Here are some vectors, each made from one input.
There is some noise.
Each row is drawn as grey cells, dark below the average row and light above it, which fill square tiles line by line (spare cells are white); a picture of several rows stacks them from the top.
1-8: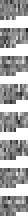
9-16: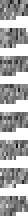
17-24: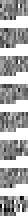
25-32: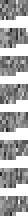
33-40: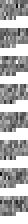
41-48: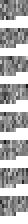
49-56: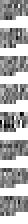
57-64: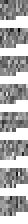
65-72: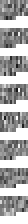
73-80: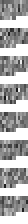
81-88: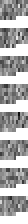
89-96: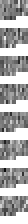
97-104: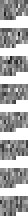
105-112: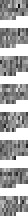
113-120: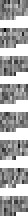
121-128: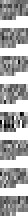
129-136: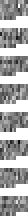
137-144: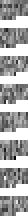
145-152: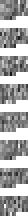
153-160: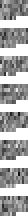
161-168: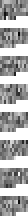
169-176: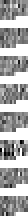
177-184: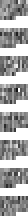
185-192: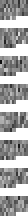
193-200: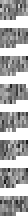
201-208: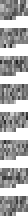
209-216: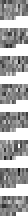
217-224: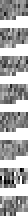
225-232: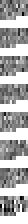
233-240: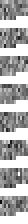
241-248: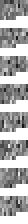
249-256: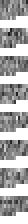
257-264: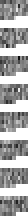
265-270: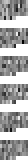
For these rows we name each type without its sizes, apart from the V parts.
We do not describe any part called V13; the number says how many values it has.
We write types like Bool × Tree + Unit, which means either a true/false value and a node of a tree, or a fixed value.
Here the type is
List(Label × V13).
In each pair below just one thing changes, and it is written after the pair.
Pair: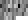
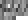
the value of V13 in item 1 of the list
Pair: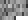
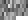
the label in item 1 of the list
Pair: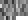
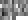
the value of V13 in item 1 of the list
